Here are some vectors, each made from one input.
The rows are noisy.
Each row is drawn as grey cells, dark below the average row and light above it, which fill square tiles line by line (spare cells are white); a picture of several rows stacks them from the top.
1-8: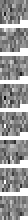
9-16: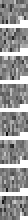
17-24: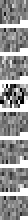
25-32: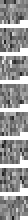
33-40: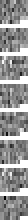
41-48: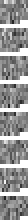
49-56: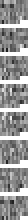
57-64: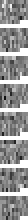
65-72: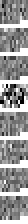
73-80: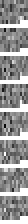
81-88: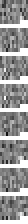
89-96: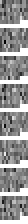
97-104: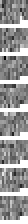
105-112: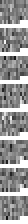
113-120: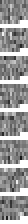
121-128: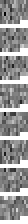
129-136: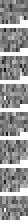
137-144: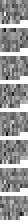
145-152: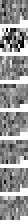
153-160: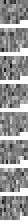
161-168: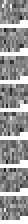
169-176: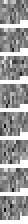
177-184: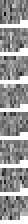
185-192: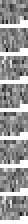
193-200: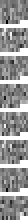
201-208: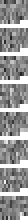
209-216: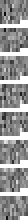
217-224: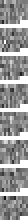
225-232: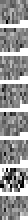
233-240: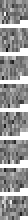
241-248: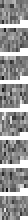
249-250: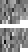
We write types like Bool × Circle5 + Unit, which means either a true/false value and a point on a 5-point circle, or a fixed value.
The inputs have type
Bool × Circle6 + Unit.
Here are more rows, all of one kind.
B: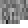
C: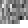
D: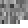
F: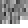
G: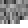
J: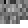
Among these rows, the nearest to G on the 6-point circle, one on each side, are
F and J.
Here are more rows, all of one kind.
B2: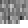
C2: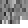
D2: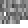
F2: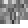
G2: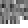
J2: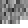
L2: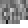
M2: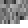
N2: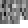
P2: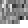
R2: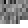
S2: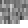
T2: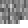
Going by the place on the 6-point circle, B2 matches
C2, J2, S2 and T2.
